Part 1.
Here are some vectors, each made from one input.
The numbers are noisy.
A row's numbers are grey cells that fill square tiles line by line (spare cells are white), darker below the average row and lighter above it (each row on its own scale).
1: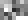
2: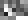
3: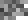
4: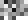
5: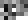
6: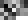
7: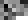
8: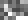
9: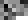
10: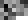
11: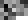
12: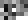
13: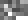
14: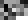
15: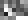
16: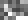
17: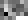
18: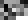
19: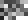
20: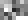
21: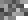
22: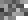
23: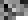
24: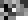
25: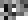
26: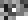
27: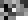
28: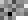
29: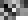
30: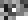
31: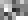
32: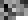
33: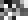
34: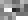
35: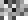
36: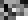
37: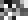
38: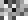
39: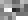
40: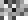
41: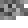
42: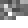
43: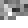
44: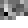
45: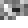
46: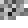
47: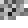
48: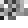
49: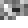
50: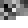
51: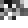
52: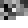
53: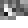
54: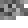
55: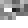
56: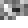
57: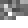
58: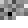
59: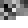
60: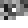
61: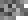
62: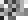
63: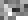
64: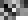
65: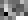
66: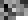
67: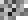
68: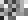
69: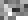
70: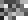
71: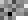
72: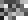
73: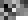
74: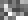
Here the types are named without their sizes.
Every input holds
either a node of a tree, or four true/false values.
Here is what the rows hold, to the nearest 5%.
About 35% of them hold a node of a tree. The rest hold four true/false values.
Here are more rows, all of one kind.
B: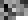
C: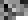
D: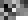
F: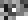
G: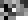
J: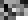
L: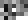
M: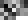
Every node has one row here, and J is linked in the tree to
B.
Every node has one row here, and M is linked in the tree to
D.
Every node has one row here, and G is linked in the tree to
B, D and F.
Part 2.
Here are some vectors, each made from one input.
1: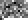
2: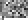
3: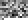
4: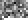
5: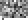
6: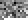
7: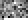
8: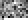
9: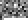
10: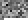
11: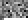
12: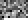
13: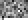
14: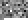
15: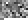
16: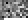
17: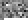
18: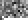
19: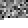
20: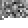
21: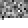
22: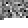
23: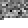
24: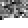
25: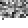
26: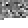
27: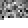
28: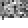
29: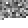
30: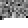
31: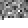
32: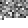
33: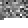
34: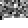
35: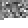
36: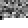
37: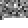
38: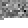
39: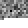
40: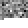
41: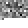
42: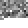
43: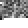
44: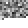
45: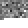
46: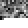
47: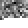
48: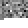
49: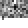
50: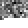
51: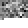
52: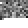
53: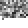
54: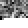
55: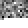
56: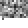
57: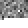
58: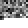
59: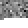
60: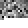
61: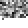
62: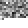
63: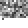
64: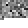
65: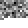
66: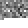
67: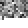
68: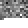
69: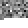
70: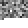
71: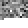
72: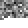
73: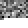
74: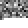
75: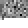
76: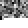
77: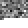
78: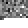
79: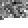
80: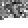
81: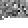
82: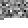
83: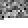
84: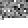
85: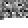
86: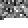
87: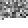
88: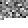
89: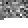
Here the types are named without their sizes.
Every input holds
either a point on a line, or three true/false values.
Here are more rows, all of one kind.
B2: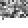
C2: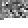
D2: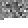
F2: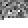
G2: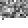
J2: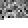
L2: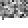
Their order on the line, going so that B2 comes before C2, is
D2, G2, B2, L2, F2, C2, J2.
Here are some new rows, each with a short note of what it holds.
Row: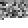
three true/false values
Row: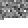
a point on a line
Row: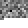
a point on a line
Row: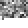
a point on a line
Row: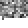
a point on a line
